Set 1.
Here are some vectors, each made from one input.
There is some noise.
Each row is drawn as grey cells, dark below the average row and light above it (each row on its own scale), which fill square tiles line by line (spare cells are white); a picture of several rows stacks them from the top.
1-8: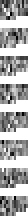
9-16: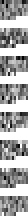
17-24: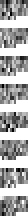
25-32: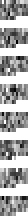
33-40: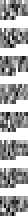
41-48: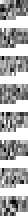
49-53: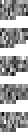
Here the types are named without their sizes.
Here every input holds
a label.
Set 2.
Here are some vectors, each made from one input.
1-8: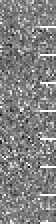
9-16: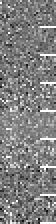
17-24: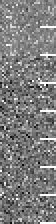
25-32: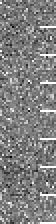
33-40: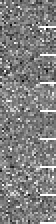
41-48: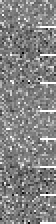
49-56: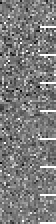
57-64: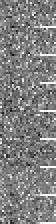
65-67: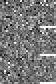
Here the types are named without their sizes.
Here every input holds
a label.
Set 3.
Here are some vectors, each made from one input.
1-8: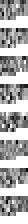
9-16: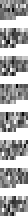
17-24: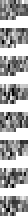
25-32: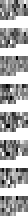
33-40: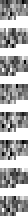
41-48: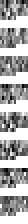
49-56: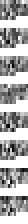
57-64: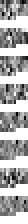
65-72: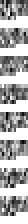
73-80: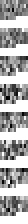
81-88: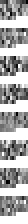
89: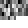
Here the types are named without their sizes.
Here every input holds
a label.
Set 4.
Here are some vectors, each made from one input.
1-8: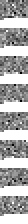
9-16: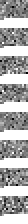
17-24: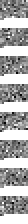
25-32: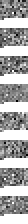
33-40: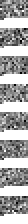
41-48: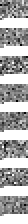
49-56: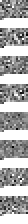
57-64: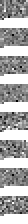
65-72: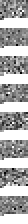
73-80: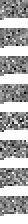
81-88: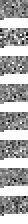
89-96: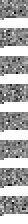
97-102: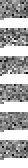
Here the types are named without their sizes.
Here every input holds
either a point on a circle, or a fixed value.
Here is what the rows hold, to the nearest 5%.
About 95% of them hold a point on a circle. The rest hold a fixed value.
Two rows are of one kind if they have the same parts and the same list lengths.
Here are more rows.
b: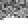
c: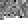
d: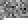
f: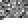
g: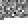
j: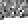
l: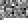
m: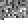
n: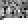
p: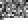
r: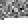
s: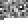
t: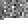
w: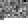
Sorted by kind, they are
b, c, d, f, g, j, l, m, n, p, t, w
r, s

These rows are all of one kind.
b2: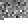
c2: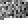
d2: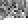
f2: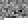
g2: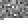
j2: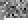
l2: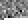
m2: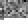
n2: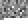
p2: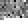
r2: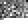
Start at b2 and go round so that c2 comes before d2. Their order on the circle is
b2, m2, r2, l2, f2, n2, g2, c2, j2, p2, d2.
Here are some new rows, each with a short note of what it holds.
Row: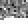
a point on a circle
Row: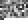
a fixed value
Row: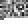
a fixed value
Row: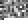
a fixed value
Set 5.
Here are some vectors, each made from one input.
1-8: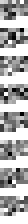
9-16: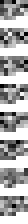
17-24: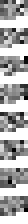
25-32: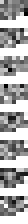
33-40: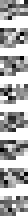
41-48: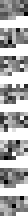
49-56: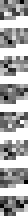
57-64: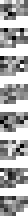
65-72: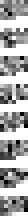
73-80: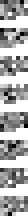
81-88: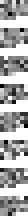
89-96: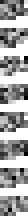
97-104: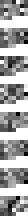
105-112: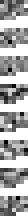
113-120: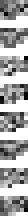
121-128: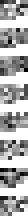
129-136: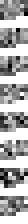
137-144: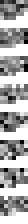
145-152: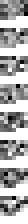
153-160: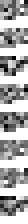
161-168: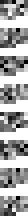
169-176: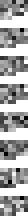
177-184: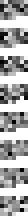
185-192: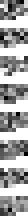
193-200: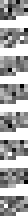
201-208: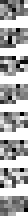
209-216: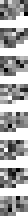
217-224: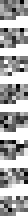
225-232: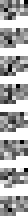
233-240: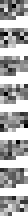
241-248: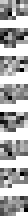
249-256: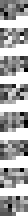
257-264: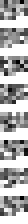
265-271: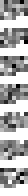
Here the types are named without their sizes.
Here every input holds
a point on a circle.
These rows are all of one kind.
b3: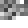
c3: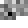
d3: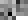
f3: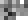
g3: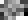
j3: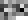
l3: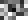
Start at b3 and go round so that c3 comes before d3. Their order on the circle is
b3, f3, c3, d3, l3, g3, j3.
